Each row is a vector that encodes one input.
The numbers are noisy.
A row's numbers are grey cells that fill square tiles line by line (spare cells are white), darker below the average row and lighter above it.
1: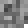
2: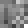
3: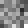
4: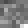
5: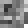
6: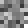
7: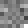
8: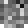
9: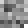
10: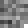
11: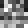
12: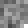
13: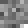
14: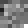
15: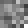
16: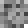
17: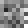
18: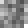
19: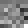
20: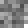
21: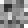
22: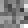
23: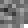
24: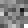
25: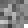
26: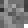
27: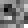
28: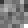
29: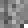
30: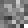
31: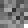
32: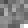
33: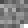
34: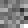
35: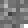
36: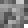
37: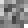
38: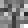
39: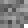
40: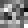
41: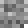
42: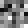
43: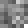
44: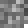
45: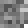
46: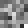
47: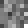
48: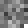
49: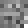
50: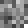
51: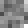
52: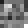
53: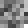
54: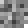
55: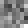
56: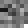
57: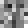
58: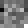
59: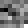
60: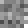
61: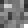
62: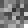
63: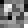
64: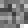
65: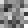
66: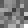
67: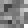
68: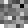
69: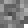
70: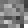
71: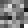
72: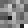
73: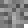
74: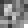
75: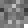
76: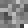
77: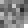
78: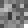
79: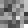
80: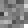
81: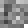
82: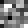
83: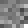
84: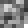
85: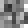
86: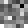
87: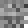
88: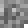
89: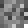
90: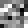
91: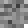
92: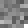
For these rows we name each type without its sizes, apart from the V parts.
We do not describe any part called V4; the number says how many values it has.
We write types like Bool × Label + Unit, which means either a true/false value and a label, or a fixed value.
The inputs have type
List(Bool × V4).
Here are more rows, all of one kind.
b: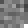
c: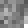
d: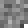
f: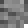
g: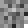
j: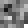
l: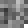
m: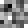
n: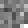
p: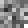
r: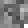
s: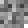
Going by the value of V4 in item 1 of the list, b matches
f, j and r.
